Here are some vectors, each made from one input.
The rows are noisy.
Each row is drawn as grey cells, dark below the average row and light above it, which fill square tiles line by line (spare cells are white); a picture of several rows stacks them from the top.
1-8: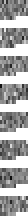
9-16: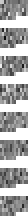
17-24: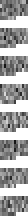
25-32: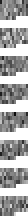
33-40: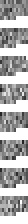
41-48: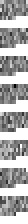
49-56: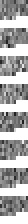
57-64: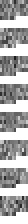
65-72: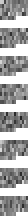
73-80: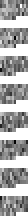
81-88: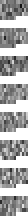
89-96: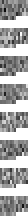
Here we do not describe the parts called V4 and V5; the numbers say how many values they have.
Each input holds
a point on each of two 3-point lines and a value of V5, together with either four true/false values, or a value of V4.
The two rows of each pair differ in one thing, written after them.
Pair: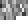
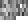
the value of V5
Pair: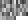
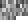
the value of V4
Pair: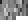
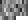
the value of V5
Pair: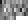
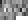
the place on one of the two 3-point lines
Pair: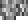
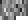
the value of V4
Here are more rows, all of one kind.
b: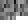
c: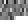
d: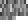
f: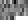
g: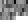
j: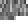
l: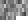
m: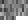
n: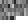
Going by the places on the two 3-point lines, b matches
d and g.
